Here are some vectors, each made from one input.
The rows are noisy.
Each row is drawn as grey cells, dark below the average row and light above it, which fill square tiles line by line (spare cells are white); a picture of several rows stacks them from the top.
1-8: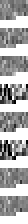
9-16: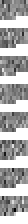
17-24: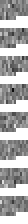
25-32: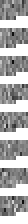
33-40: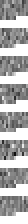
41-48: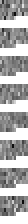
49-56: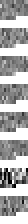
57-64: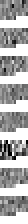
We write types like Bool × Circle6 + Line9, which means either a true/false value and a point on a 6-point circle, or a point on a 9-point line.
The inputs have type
Tree7 × Tree7 + Unit.
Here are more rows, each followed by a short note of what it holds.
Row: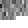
a node of each of two 7-node trees
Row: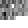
a node of each of two 7-node trees
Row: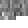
a node of each of two 7-node trees
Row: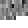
a node of each of two 7-node trees
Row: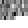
a node of each of two 7-node trees
